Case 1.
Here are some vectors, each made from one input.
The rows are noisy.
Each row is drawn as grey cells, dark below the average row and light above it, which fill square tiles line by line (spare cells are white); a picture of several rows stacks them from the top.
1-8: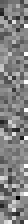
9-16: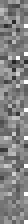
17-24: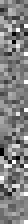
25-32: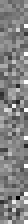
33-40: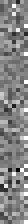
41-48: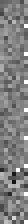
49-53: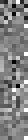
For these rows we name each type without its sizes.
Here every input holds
four true/false values.
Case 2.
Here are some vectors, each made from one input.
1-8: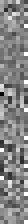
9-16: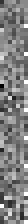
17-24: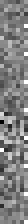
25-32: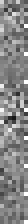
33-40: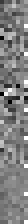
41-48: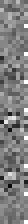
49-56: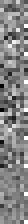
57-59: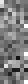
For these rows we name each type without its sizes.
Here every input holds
a point on a line.
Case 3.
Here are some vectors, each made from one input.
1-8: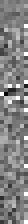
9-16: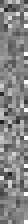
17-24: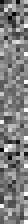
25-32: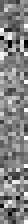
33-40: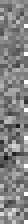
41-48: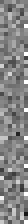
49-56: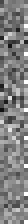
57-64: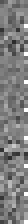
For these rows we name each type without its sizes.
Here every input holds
a point on a line.
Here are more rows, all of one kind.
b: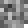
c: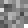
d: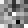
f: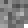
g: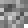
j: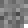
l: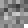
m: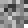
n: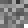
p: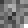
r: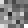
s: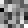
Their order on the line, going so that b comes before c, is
l, p, f, r, d, j, m, b, s, c, g, n.
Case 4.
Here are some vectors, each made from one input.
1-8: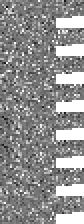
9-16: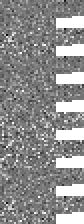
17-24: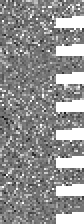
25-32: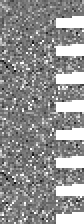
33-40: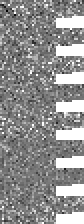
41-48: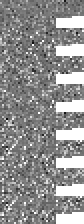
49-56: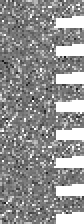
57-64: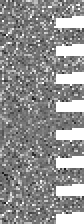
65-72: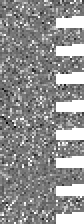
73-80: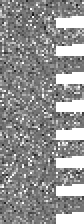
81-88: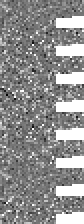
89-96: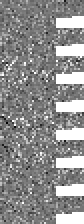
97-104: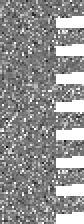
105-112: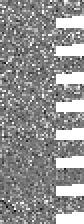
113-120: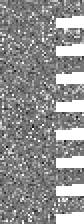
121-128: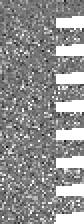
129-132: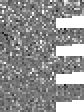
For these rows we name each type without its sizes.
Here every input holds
a node of a tree.
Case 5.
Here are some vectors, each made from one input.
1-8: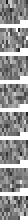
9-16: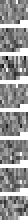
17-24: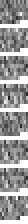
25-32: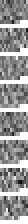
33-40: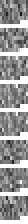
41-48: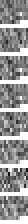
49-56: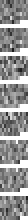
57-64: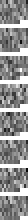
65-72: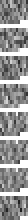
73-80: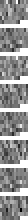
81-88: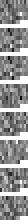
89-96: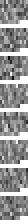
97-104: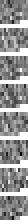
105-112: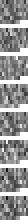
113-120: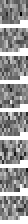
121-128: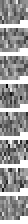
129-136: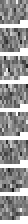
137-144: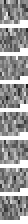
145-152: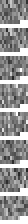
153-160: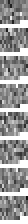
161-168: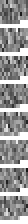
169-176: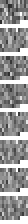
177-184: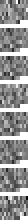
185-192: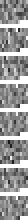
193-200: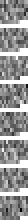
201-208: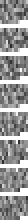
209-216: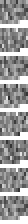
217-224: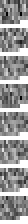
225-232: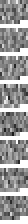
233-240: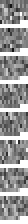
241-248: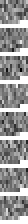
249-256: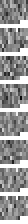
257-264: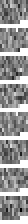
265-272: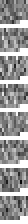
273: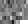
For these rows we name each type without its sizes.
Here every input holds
a label.
